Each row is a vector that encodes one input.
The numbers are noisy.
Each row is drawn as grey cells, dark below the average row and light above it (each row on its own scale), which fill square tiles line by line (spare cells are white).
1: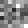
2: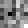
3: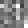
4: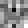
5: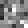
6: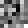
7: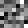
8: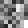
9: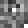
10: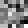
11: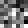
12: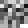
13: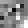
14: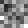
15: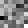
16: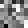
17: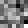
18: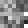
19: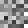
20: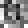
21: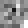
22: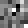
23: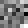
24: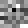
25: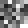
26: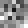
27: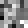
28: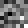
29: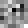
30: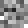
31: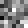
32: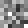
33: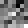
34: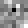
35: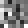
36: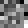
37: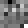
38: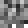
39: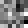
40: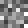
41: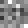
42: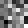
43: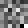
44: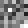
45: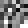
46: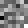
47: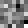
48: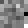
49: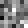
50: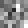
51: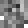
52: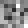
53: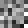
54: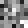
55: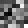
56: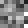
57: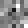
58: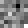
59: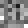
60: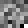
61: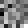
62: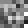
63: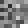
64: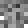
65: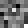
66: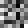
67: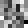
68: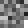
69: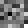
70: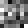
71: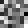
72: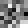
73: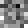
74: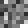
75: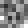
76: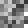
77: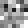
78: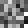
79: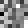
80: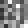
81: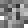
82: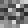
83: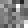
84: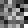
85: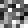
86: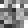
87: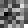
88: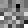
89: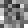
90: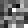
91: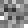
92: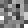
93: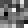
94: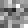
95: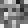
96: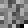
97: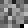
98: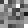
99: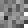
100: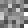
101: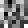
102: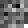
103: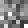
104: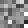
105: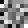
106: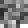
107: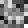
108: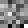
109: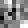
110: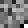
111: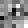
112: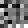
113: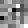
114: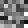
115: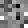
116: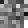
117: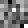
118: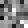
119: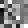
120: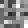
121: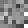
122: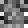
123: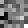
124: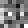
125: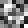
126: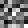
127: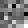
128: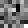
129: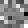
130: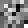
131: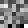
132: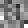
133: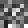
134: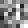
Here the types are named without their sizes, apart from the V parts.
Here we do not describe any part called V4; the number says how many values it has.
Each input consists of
a list of items, each a true/false value and a value of V4.
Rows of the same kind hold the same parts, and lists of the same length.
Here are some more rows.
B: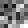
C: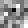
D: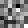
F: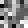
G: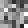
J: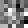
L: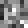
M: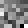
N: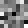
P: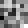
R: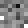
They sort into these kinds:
B, C, P
D, G, J, M, N, R
F, L

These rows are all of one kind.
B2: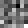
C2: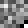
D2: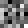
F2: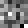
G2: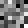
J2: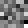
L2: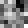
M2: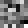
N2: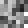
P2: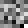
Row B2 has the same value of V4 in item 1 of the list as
J2, L2 and M2.
